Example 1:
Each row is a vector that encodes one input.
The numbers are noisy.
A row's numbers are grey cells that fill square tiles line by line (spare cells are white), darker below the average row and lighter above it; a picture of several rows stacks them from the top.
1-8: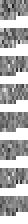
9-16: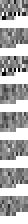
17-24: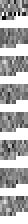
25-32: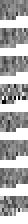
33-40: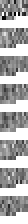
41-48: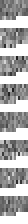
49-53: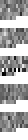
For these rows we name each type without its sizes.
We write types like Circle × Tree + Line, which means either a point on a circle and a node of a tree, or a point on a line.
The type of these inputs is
List(Line).
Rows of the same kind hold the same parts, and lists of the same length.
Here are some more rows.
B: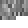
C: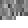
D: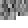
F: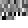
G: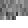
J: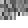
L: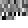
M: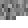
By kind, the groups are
B, C, G, M
D, J
F, L

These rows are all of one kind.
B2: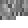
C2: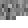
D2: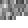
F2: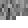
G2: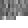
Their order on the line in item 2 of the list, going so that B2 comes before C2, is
D2, G2, B2, F2, C2.
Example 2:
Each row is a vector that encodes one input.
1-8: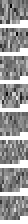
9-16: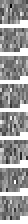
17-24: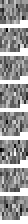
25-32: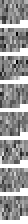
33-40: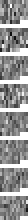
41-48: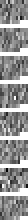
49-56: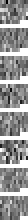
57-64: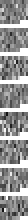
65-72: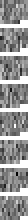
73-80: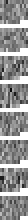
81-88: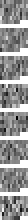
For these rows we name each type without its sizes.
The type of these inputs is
(Circle + Unit) × Tree.
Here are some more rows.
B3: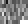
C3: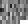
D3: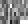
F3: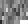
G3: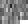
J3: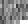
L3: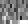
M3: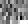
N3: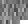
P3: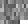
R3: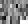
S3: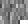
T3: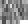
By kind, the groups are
B3, C3, F3, G3, J3, L3, N3, R3
D3, M3, P3, S3, T3

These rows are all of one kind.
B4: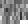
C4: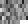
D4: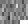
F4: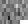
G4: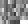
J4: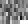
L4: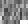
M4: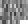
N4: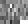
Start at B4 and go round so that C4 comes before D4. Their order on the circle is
B4, L4, M4, F4, N4, C4, D4, G4, J4.
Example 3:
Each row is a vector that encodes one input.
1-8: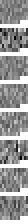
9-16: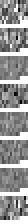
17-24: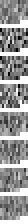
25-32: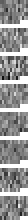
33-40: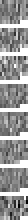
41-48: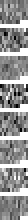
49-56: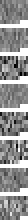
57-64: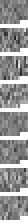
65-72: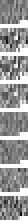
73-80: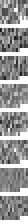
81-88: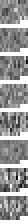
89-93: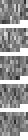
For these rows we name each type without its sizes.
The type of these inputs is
Label + Line.
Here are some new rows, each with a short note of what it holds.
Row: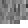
a label
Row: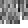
a label
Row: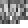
a label
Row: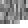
a point on a line
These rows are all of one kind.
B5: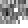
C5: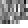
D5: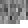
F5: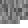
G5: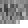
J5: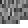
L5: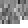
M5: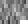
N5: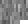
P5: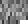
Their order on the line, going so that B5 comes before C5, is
P5, D5, M5, F5, J5, B5, N5, L5, G5, C5.
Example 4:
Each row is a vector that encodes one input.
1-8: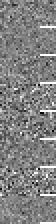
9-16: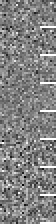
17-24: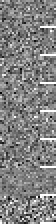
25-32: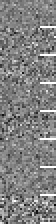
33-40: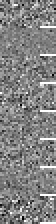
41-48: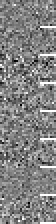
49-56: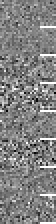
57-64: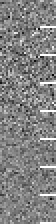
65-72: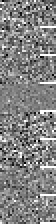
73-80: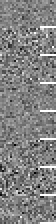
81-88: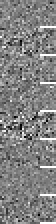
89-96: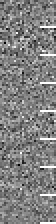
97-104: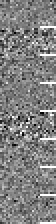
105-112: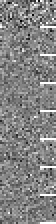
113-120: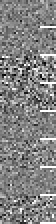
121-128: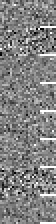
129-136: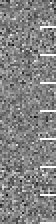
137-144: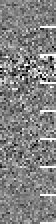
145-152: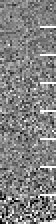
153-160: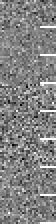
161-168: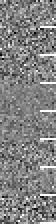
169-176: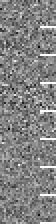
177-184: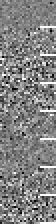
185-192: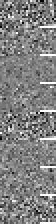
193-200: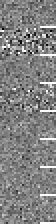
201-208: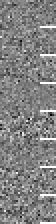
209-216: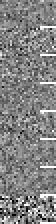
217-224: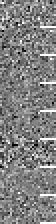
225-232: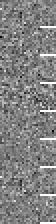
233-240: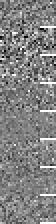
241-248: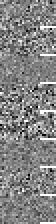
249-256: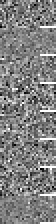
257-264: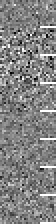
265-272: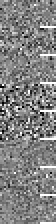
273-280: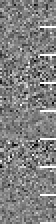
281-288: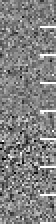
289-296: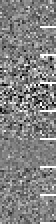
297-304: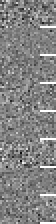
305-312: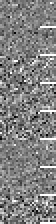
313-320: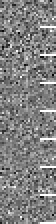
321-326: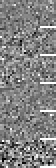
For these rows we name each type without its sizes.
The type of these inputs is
(Bool × Bool × Bool + Unit) × (Tree + Unit).
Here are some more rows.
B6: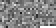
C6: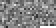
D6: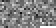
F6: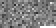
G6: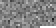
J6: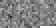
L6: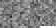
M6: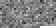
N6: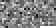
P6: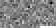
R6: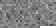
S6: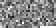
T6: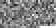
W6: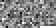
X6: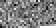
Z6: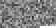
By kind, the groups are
B6, C6, D6, N6, R6, W6
F6, M6, S6, Z6
G6, P6, T6, X6
J6, L6

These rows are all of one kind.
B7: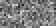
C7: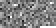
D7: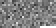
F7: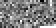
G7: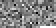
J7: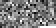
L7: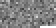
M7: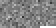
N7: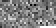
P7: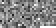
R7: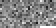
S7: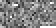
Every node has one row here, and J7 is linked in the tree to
G7 and R7.
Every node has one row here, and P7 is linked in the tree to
N7 and R7.
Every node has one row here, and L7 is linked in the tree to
M7.
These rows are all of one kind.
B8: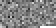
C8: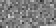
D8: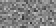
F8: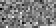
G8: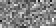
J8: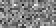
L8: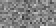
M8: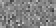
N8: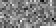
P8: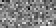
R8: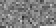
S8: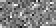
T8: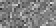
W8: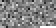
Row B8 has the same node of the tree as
C8, L8, N8 and S8.
